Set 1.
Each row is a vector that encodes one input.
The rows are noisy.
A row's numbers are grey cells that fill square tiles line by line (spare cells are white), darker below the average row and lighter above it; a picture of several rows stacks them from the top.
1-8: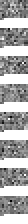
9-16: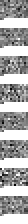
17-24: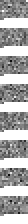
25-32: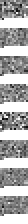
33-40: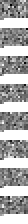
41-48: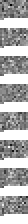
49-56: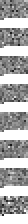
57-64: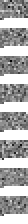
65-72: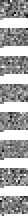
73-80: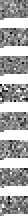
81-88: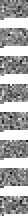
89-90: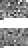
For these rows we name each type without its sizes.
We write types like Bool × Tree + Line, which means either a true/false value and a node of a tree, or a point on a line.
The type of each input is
(Bool × Bool × Bool + Unit) × Tree + Unit.
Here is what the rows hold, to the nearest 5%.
About 5% of them hold a fixed value. The rest hold a node of a tree, together with either a fixed value, or three true/false values.
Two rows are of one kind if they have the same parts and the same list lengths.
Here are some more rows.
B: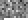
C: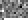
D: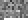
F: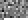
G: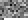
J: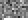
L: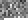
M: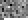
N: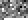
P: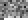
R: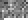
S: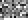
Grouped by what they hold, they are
B, C, D, L, N, P, R
F, G, J, M
S

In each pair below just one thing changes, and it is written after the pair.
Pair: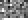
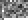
the node of the tree
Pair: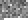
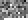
the node of the tree
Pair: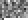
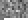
one of the three true/false values
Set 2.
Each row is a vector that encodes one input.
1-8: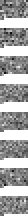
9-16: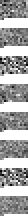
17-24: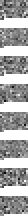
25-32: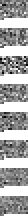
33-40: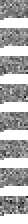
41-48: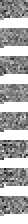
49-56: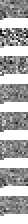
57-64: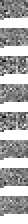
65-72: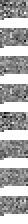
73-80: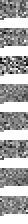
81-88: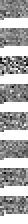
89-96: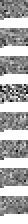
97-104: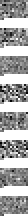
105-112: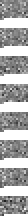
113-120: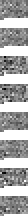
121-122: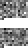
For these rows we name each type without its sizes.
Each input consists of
either a fixed value, or a point on each of two lines, or a node of a tree.
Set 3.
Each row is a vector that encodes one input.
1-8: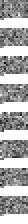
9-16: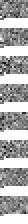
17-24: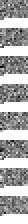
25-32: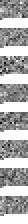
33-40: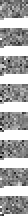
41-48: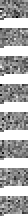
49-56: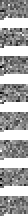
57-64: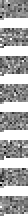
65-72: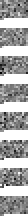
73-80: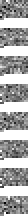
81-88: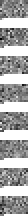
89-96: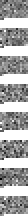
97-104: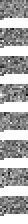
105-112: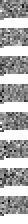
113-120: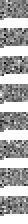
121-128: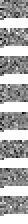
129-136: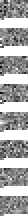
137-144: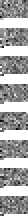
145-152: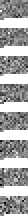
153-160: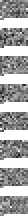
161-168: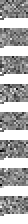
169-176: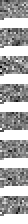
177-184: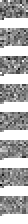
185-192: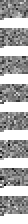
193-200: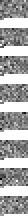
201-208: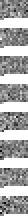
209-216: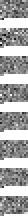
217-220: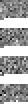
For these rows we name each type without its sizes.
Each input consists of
a point on each of two lines, together with either a fixed value, or a node of a tree.
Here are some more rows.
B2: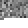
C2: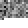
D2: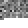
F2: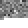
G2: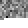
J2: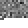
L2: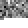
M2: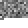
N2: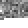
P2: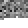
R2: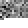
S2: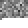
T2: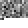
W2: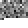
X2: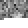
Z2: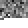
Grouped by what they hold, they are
B2, D2, F2, G2, J2, M2, N2, P2, S2, X2, Z2
C2, L2, R2, T2, W2

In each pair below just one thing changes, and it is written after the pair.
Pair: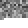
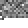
the place on one of the two lines
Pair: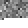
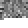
the node of the tree
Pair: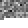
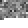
the node of the tree
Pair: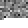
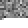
the place on one of the two lines
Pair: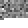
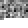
the node of the tree
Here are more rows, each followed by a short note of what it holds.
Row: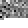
a point on each of two lines
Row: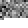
a point on each of two lines
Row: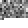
a point on each of two lines
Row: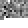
a point on each of two lines
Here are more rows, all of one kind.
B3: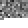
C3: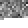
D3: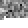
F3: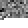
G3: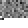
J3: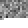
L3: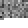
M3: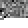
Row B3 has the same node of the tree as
F3 and M3.
